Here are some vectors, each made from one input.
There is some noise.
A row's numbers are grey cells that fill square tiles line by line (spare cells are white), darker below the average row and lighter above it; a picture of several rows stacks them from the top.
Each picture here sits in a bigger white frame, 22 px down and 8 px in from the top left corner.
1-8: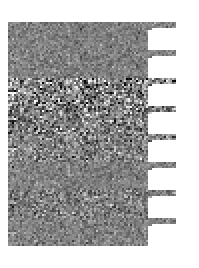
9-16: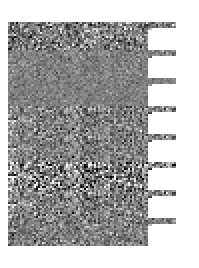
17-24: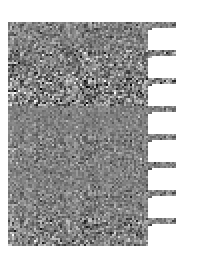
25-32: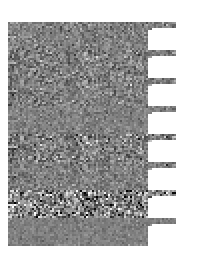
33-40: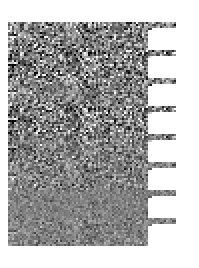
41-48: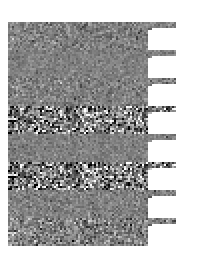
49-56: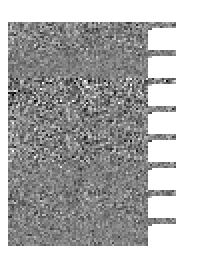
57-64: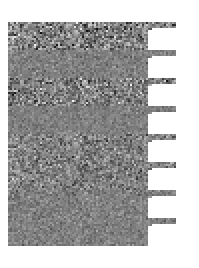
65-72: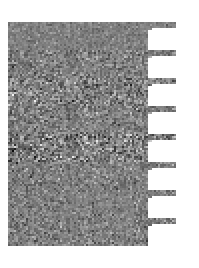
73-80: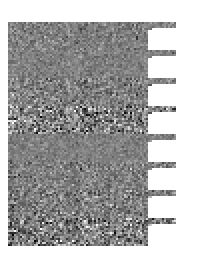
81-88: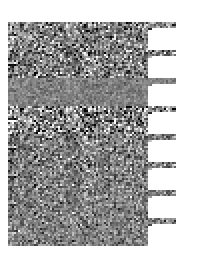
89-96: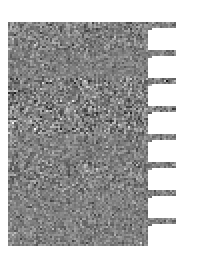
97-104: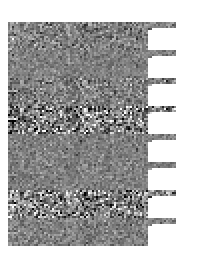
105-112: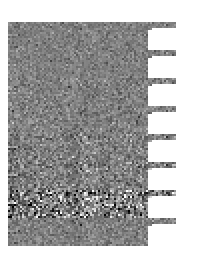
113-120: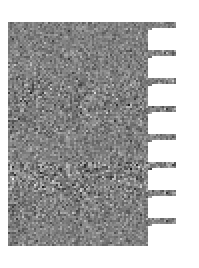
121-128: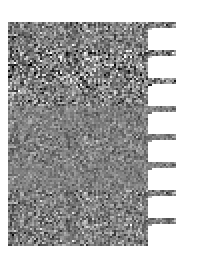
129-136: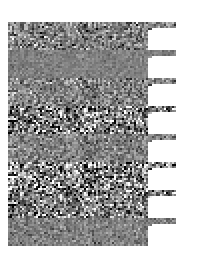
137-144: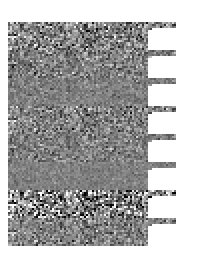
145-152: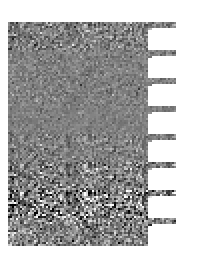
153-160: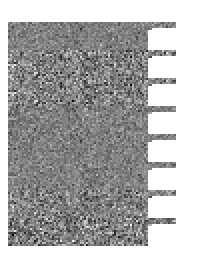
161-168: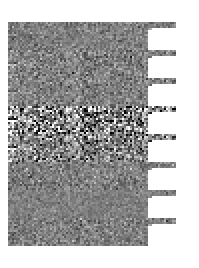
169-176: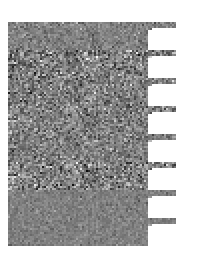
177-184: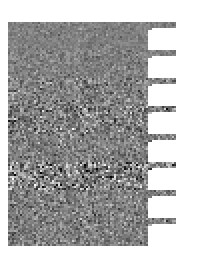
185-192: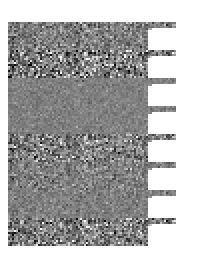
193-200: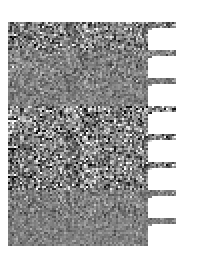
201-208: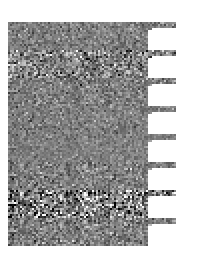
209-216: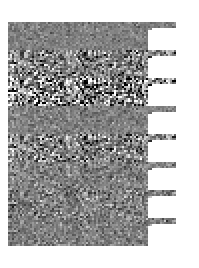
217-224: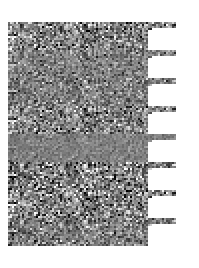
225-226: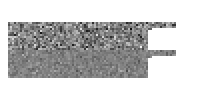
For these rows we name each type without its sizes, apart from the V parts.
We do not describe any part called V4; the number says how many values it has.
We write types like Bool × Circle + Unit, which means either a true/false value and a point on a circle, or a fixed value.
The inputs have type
Line × (Line + List(Circle + V4)).
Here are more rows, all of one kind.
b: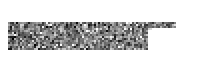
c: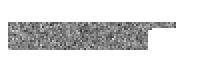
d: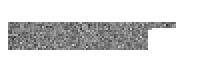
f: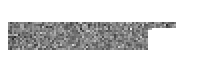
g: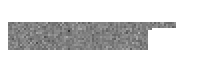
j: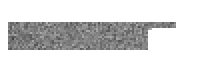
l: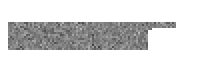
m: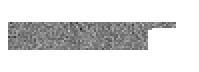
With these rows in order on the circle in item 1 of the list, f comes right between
d and l.
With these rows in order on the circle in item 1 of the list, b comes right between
j and m.
